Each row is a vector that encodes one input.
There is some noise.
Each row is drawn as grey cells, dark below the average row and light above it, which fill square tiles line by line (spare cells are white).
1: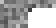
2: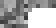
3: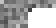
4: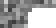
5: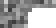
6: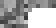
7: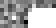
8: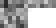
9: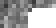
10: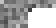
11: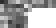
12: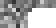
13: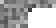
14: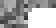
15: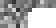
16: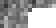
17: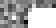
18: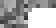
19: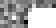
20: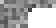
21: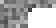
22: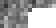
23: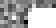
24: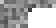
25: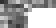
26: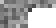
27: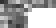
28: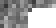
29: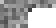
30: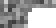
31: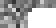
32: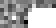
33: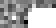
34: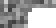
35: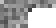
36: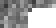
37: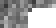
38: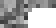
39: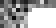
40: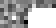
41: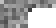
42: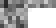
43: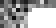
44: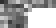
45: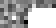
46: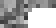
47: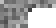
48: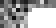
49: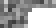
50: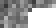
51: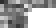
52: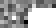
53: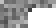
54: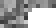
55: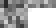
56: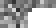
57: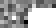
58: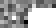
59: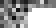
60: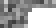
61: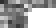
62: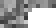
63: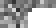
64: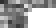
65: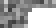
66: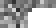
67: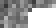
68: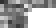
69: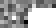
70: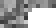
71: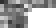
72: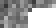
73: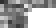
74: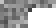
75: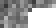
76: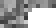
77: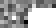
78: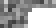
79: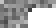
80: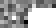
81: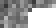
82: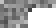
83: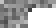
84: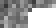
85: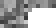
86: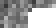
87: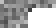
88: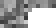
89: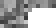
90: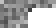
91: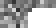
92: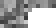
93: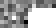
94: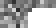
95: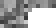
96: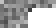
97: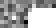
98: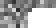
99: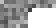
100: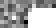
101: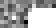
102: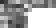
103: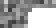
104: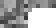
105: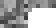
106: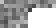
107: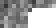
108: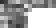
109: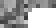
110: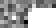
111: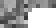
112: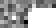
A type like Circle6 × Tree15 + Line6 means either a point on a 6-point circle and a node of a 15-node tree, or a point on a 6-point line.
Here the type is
Tree9.
